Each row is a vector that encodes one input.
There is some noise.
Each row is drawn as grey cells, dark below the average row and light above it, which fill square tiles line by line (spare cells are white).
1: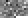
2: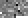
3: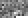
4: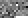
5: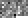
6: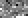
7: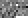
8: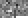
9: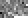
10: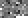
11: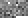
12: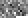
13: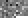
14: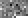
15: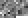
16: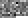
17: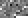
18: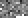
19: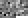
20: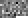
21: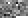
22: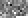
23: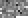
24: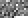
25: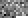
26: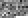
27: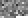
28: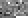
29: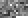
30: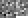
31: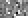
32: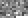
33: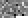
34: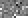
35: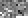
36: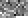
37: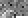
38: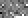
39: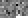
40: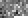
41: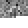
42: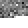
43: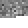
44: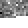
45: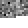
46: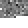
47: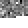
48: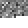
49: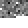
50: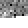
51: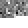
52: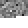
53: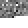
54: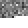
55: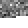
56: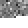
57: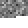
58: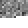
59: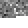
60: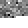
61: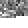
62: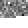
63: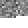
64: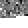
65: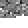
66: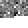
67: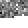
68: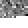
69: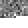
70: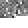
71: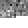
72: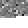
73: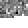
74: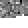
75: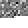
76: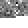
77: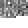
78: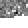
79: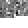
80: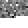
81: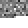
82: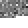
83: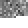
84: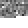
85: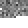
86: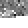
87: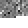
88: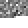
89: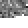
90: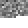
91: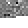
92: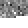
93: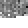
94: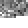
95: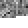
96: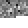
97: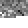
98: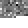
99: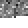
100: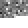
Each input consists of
a node of a 7-node tree, together with either a point on a 5-point line, or a node of a 7-node tree.
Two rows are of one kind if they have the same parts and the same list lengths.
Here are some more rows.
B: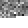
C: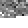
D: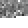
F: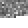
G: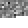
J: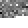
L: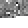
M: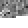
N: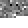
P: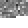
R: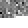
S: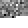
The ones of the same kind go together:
B, C, D, F, G, M, N, P
J, L, R, S

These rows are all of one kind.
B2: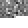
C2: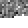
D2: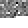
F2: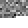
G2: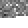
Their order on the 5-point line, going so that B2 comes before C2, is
G2, F2, D2, B2, C2.
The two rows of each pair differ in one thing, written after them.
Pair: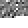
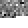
the place on the 5-point line
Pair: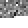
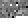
the node of the tree
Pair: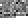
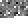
the place on the 5-point line
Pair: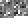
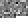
the place on the 5-point line
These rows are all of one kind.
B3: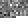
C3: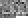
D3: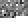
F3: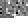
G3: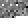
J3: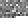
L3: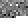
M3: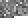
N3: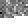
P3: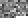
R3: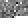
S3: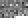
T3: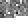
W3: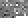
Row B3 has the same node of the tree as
G3, L3 and S3.
